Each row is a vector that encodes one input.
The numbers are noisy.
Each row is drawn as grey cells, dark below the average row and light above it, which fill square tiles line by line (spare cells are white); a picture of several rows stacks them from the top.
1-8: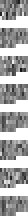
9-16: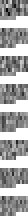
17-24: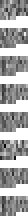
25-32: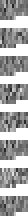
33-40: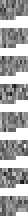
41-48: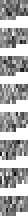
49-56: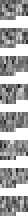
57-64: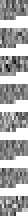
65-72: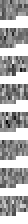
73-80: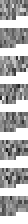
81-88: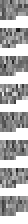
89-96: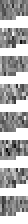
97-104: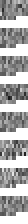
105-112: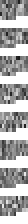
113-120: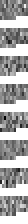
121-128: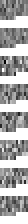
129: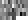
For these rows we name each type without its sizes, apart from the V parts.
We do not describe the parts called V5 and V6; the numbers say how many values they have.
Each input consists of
either a node of a tree and a true/false value, or a value of V5 and a value of V6.
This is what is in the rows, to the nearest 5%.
About 50% of them hold a node of a tree and a true/false value. The rest hold a value of V5 and a value of V6.
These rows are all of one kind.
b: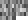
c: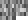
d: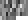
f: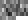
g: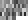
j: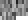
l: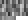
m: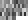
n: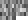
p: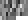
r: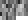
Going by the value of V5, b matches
c, l, n and r.
